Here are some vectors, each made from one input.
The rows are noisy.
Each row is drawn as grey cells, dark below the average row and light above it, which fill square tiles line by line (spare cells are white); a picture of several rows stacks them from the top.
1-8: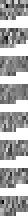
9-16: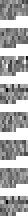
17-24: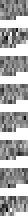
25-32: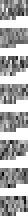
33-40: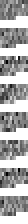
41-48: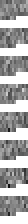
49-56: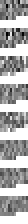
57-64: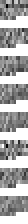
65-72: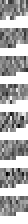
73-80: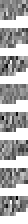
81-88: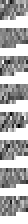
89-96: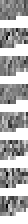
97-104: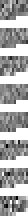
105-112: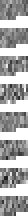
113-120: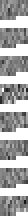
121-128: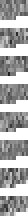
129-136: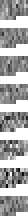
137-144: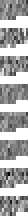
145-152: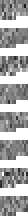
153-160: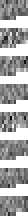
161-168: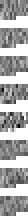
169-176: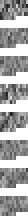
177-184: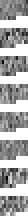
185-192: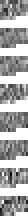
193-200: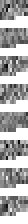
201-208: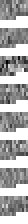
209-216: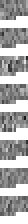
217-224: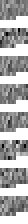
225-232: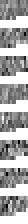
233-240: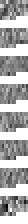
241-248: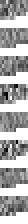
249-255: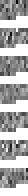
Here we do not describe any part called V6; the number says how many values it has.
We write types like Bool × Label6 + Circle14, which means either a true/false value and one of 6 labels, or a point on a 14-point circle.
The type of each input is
Bool × List3(V6) + Line5 + Tree10.
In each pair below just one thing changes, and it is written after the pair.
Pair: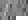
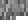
the value of V6 in item 1 of the list
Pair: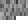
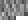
the value of V6 in item 1 of the list
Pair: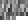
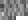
the true/false value
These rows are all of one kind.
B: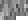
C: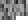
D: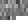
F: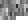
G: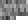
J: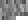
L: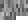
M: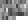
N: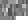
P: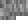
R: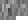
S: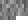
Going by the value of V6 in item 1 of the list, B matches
D, G and L.
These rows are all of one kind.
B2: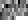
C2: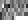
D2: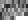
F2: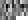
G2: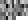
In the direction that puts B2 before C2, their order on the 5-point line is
G2, F2, B2, D2, C2.
